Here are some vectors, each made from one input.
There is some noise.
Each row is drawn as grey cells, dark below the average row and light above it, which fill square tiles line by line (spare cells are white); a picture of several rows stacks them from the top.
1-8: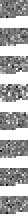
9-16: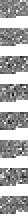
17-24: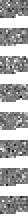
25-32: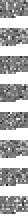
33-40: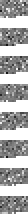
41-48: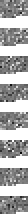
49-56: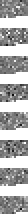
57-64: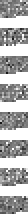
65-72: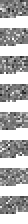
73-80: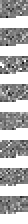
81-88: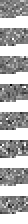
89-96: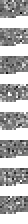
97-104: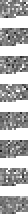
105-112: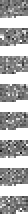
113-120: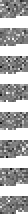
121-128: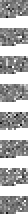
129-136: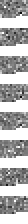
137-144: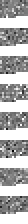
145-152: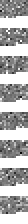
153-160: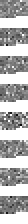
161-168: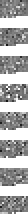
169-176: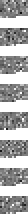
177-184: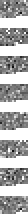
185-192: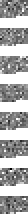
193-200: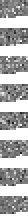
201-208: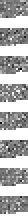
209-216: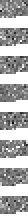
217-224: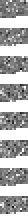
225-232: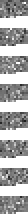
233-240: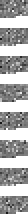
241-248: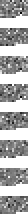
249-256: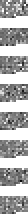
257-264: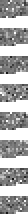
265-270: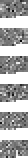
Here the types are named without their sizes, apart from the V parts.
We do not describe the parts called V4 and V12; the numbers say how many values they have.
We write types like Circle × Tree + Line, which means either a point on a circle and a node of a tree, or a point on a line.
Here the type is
(Circle + V4) × Line + V12.
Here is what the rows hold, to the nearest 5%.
About 75% of them hold a point on a line, together with either a point on a circle, or a value of V4. The rest hold a value of V12.
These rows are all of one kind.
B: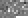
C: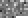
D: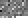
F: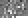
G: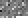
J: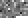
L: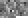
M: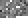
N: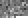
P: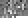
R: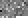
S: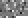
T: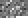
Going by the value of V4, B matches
F, N and P.
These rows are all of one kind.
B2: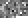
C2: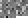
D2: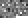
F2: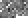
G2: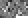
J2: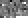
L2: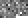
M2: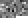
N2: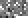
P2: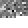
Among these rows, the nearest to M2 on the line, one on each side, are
D2 and P2.
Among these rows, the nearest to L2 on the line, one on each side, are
D2 and G2.
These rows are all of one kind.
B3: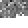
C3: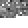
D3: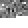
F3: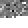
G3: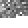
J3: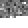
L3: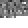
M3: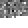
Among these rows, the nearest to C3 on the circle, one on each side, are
B3 and L3.
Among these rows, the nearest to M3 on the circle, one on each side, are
J3 and L3.
